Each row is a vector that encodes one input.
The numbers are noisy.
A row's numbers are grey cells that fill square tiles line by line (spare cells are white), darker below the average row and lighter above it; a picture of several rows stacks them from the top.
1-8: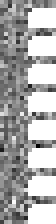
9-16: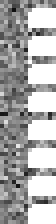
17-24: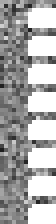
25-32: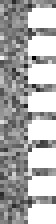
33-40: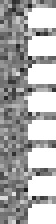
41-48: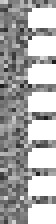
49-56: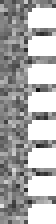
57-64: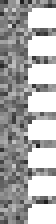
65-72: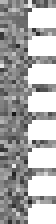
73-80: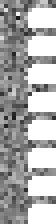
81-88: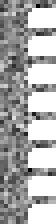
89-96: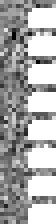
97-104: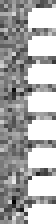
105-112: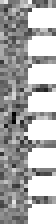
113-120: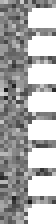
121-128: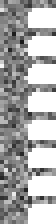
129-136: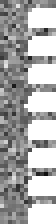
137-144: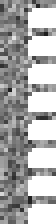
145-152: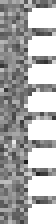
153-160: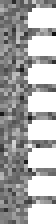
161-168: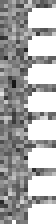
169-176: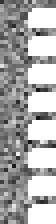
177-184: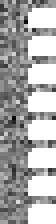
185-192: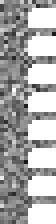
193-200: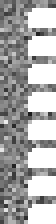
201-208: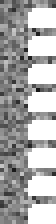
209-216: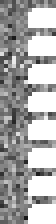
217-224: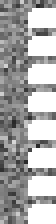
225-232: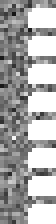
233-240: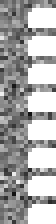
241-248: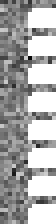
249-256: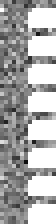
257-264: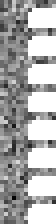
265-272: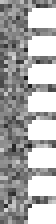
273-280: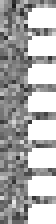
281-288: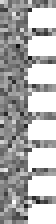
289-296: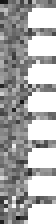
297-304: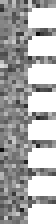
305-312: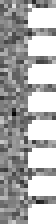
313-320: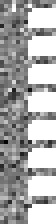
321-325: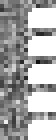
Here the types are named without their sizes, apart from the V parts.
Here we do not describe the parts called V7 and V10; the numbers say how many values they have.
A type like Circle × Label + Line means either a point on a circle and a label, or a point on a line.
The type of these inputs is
Bool × V10 + Line × V7.
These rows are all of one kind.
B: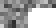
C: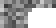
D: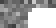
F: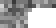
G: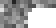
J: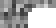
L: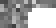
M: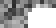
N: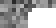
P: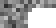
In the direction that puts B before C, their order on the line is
B, P, C, F, G, N, D, L, M, J.
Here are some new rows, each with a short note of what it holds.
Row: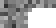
a point on a line and a value of V7
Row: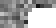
a true/false value and a value of V10
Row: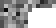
a true/false value and a value of V10
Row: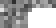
a point on a line and a value of V7
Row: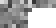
a true/false value and a value of V10
